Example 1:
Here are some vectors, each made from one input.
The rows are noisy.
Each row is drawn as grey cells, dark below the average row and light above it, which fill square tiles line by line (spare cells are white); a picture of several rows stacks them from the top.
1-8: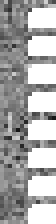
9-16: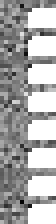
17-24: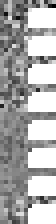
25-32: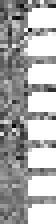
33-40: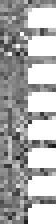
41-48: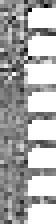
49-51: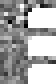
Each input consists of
three true/false values.
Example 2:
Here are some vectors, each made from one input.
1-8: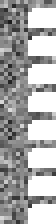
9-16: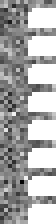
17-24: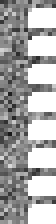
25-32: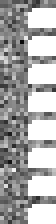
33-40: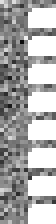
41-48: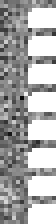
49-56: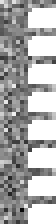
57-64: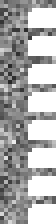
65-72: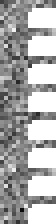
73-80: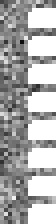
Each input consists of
a point on an 11-point circle.
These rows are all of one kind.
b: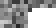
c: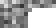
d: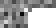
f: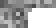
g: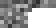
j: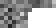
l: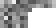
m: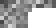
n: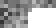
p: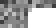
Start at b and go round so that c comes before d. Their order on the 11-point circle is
b, g, j, l, c, n, p, m, f, d.
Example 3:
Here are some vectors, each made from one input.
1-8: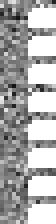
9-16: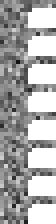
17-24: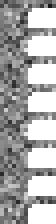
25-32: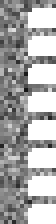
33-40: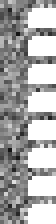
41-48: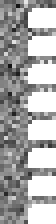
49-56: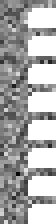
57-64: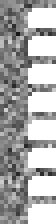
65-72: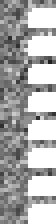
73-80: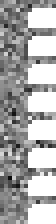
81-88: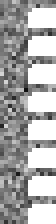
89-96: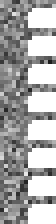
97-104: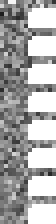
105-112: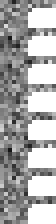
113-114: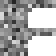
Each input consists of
a point on a 10-point line.
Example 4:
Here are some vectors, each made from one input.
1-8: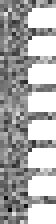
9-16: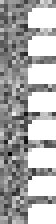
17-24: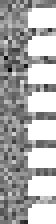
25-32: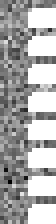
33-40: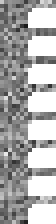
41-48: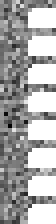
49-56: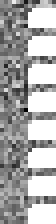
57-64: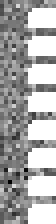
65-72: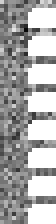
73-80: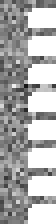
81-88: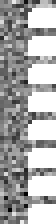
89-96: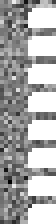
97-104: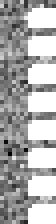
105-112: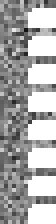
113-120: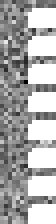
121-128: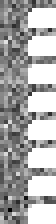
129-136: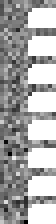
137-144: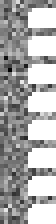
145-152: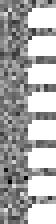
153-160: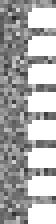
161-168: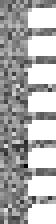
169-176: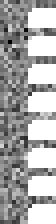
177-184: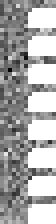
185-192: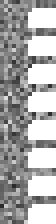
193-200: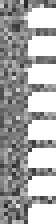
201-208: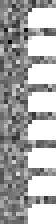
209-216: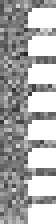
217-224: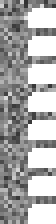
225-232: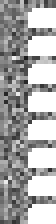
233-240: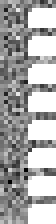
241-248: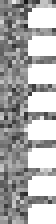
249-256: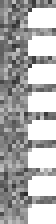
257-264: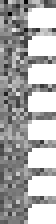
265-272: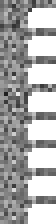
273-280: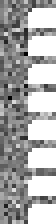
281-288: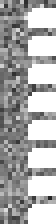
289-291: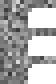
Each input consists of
a node of a 17-node tree.
